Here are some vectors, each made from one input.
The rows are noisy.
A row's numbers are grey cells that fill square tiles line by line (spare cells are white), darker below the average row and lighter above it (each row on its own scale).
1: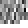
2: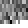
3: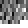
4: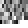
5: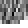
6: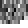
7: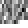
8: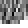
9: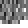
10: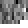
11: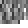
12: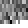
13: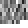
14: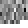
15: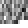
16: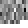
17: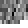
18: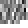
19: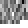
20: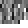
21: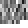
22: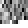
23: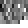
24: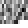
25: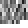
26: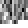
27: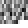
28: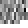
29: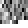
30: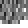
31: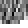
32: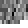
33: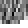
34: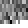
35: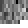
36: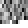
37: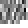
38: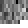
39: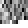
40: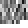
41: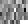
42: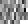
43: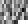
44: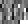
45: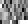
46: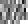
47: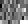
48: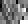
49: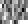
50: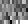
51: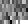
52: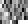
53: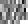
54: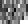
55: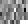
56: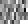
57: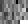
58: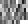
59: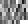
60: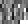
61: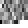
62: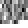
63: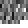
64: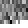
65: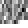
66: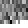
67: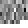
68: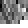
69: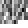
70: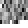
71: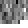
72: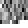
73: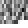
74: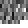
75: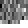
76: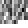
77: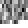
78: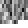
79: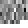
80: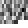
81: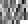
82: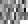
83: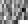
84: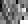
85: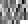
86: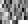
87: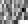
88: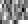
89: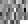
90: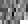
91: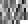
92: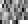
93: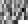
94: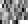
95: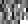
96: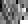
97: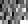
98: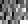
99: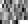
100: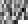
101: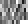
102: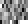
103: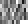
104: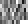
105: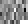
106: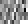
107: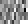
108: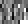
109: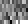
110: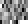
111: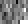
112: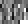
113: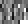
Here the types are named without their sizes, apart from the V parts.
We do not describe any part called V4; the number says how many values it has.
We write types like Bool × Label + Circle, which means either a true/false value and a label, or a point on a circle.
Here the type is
List(Line) + V4 × V4.
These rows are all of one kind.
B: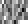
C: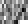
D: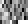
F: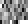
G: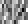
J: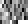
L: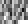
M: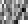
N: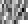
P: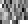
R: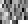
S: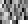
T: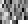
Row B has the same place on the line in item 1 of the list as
G, L and N.
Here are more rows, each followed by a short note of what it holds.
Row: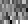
the empty list
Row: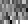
the empty list
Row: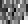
two values of V4
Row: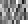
a list of one item
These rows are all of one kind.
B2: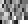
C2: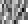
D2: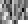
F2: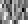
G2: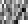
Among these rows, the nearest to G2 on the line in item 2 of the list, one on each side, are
C2 and F2.
